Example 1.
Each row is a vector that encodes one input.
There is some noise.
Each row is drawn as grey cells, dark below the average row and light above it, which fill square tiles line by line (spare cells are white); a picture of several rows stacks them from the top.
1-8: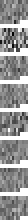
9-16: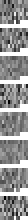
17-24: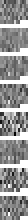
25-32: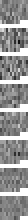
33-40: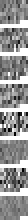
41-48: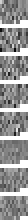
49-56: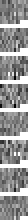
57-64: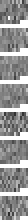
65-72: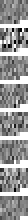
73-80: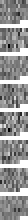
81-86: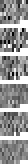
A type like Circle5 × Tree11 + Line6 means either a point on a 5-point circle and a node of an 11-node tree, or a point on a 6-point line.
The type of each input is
Line12.
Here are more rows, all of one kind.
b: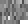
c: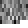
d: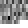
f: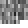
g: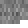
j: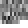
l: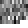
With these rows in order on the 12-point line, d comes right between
b and g.
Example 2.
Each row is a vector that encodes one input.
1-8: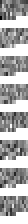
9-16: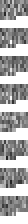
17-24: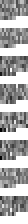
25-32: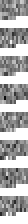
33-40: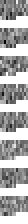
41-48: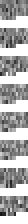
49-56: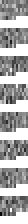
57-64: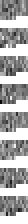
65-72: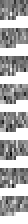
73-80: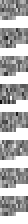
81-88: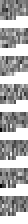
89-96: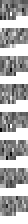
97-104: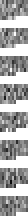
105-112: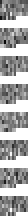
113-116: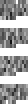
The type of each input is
Line11.
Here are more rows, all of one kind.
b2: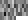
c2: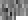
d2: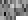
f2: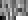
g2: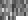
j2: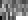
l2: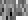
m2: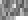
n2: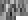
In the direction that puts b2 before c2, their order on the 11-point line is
f2, j2, g2, b2, d2, l2, n2, c2, m2.
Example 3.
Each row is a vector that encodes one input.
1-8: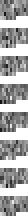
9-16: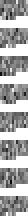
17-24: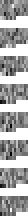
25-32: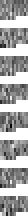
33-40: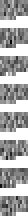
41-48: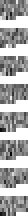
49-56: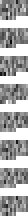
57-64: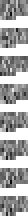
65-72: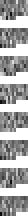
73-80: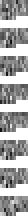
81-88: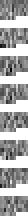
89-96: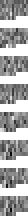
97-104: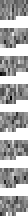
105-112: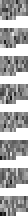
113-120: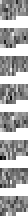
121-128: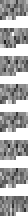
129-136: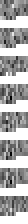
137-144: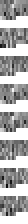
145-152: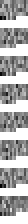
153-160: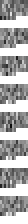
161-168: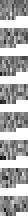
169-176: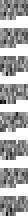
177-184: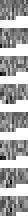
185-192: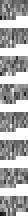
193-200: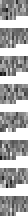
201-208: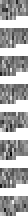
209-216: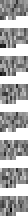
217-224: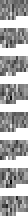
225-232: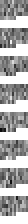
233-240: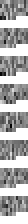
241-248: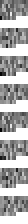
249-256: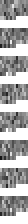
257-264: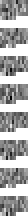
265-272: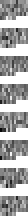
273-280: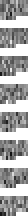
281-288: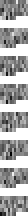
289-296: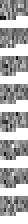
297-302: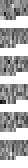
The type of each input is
Line9.
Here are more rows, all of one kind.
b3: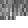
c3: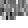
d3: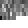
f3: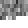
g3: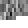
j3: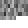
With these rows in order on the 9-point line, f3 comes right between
b3 and j3.
